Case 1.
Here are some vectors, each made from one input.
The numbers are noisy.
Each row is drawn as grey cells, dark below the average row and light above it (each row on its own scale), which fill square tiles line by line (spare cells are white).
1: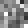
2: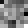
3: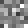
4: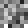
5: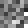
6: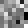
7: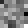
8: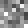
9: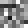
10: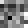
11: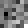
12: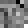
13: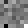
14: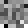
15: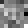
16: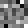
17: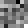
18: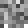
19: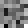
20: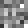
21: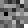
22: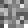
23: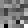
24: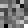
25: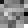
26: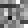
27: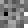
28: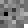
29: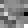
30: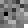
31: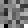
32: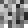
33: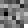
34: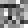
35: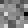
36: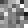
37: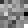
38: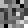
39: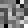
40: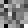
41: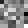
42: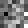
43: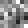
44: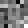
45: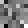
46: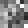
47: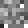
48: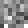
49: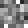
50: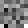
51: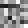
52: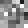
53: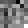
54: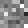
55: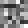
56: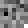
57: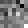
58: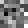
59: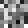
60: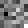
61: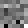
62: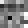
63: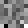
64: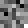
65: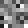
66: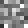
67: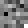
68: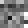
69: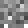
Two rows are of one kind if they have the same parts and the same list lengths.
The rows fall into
2 kinds.
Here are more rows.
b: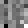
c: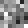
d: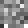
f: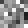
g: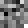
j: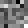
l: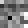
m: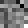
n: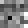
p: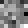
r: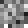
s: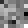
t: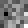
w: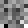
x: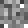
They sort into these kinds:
b, c, d, f, g, j, m, p, r, s, t, w, x
l, n

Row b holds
a node of a 7-node tree and a true/false value.
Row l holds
a true/false value.
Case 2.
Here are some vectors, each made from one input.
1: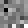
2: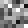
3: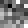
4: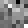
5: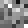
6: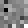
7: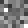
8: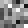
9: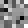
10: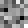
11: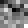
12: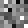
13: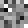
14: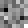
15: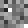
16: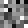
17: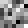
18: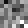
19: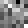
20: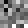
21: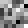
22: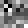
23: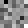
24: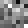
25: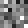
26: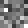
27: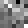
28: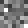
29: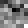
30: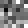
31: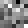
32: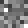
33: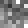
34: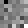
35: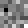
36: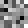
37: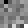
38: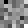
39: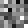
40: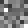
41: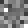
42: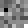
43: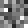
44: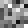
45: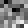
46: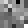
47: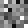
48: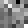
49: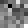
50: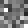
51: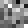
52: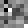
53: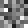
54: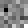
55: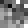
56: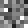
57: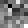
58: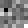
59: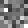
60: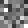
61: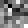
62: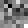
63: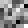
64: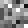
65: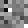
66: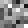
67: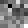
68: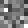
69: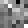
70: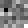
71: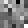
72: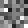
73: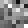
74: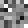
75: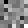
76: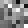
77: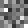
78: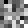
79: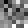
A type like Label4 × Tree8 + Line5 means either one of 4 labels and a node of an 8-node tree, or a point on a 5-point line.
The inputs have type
Line9 × (Tree7 + Unit).
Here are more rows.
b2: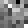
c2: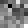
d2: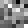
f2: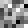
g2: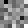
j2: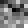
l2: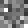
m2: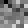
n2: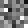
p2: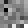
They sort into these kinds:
b2, d2, f2, l2, n2
c2, g2, j2, m2, p2

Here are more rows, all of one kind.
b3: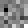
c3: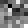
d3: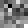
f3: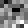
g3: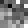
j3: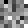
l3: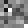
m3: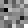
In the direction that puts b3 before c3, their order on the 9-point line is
j3, m3, b3, l3, f3, d3, c3, g3.
